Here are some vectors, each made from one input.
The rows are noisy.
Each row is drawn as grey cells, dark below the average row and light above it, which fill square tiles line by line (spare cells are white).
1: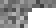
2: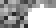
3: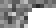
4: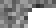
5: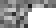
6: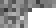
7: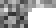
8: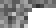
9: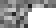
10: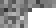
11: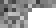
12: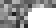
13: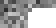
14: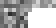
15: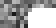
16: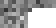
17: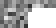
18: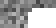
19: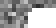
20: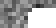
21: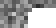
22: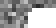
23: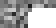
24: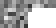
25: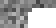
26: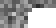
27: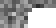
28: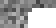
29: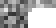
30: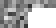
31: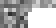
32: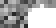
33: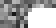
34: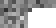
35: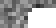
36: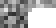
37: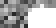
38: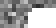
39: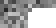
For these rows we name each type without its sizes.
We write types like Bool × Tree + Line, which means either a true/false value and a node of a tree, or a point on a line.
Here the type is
Circle + Line.
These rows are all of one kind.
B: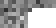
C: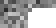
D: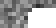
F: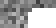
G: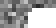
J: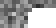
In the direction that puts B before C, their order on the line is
G, J, D, F, B, C.
